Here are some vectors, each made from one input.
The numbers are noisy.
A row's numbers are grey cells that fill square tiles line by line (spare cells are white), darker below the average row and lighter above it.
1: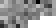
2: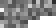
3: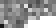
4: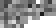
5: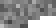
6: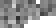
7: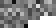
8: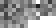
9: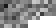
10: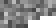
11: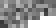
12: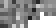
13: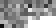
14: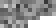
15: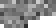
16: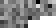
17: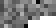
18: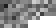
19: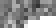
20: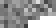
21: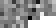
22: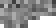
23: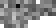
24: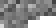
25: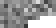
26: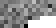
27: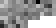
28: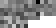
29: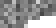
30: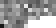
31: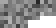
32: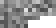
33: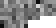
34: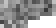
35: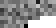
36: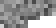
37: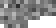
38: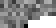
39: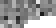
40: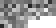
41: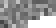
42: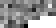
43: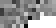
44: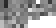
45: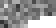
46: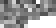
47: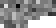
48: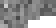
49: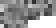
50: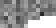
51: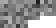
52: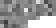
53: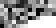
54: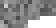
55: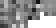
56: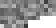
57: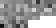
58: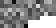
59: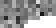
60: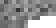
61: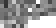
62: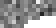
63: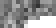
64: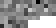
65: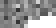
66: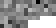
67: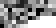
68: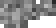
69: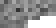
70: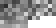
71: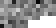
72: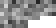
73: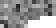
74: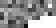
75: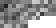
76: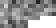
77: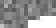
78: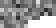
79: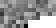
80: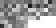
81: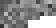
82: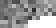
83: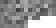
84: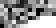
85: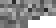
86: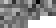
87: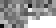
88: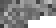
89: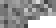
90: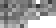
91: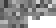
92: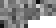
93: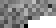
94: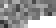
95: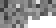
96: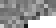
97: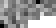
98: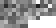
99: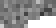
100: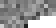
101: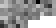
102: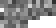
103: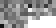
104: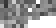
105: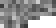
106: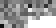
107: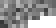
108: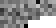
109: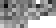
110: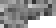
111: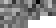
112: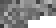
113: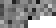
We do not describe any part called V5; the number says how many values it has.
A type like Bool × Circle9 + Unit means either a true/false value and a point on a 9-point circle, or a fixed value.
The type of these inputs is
Tree11 × (Tree11 + V5) + Unit.
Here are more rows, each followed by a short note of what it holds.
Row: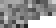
a node of an 11-node tree and a value of V5
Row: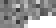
a node of each of two 11-node trees
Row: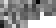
a node of an 11-node tree and a value of V5
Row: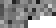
a node of an 11-node tree and a value of V5
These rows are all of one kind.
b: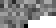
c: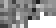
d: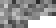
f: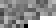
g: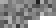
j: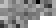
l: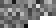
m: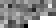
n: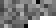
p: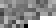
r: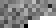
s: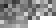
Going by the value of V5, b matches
l, n and r.
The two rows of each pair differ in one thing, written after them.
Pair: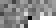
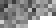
the node of the tree
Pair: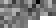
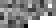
the value of V5
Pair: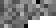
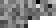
the node of the tree
